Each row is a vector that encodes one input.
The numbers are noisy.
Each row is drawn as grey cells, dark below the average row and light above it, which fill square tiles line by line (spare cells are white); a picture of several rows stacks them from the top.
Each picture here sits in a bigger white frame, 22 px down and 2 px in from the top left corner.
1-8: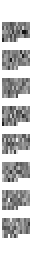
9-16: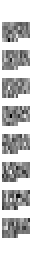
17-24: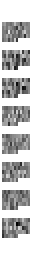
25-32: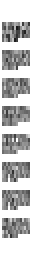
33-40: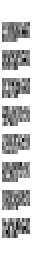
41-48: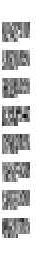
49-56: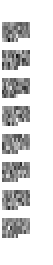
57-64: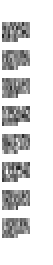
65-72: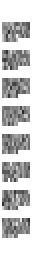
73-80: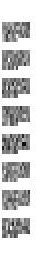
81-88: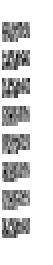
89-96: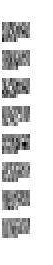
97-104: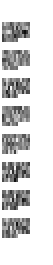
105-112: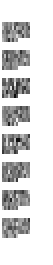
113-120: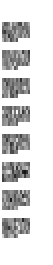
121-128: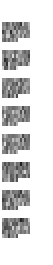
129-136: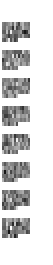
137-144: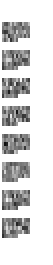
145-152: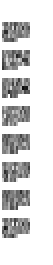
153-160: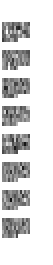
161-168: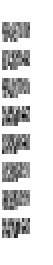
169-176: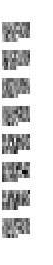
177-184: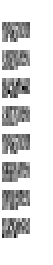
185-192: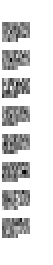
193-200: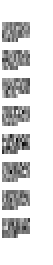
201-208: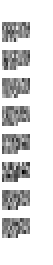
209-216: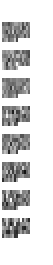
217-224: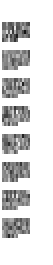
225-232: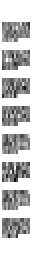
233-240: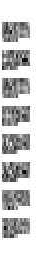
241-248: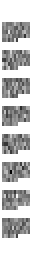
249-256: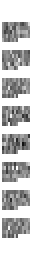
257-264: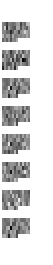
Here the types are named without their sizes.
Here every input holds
a label, together with either three true/false values, or a list of points on a line.
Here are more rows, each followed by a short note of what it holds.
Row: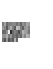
a label, together with a list of three items
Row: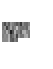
a label, together with a list of three items
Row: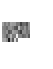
a label, together with a list of two items
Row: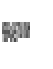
a label, together with the empty list
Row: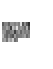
a label, together with the empty list
